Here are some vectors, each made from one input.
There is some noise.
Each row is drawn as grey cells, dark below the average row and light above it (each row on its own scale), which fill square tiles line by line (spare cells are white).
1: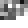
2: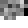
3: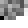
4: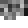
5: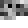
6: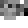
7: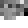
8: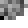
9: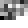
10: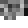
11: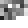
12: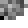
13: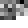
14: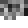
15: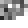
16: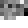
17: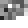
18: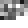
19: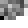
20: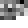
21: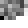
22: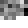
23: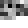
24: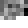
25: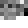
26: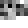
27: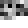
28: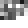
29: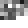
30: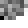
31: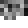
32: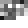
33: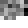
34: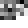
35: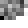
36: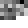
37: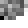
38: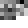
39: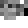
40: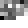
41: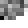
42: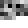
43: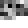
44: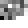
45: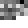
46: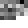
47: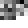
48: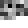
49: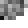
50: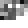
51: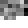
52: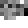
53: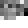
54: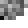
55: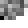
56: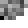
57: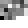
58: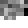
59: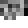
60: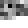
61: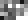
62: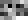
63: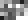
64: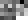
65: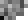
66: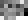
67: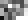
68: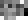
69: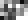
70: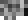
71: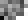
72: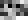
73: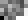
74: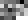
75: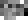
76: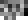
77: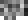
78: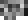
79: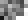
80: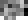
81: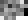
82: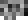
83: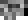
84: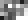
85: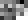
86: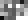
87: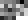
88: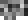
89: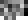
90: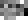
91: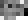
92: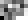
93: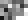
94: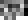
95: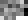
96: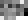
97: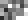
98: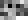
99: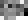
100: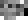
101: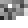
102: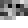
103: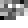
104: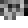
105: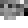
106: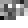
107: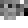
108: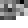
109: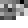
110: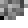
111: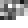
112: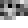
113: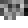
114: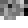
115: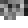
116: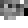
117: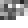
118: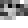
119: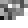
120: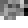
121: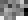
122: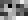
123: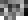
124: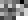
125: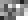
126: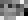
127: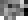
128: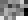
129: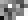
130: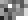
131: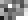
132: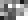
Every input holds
a point on a 4-point line and a true/false value.
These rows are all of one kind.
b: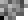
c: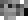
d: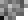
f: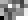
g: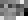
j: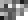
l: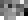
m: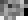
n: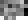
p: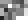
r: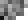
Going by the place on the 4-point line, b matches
d and r.
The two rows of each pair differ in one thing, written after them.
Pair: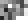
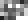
the place on the 4-point line
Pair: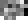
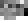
the place on the 4-point line
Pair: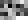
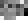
the place on the 4-point line
